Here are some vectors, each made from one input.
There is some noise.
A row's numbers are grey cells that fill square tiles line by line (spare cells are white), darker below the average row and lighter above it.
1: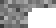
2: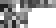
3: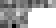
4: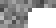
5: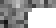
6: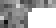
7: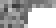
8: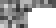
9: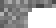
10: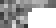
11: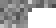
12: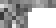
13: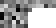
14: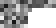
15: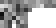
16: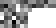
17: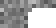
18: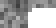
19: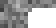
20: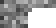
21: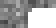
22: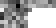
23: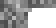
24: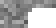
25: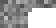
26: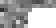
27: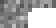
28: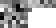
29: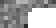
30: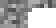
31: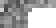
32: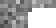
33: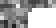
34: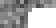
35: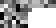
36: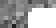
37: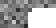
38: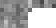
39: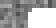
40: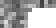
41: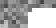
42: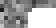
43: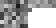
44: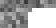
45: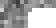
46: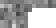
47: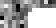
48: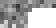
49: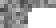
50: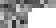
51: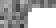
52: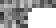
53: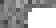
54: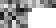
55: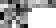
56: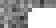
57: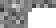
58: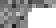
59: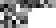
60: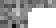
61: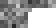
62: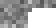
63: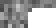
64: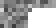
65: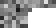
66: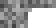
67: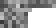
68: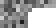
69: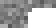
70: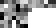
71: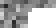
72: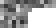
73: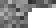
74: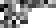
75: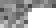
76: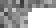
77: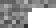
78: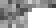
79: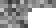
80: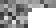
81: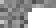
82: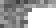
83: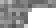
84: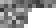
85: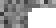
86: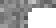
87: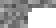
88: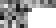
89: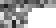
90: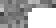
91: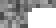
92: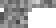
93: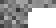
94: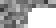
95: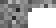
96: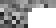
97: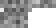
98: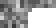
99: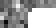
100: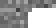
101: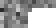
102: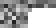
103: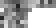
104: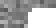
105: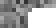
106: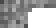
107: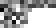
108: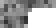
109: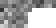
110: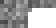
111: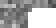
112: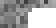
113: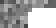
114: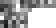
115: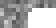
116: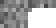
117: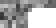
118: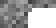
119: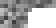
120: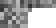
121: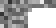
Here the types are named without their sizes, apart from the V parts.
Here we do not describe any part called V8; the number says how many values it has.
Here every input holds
a point on a line, together with either a point on a line, or a value of V8.
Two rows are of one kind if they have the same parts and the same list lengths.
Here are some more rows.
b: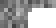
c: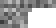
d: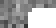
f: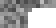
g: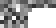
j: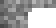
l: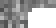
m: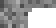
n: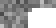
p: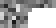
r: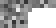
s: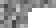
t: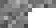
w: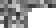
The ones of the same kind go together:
b, c, d, j, l, m, t
f, g, n, p, r, s, w

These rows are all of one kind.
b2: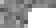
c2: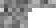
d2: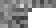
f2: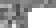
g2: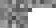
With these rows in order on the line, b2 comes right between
d2 and g2.
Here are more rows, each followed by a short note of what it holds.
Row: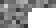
a point on each of two lines
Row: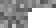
a point on a line and a value of V8
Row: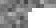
a point on a line and a value of V8
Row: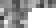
a point on a line and a value of V8
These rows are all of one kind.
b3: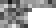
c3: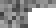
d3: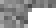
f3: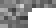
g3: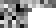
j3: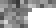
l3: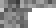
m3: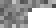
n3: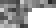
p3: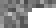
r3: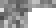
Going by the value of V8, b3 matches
j3, l3 and n3.
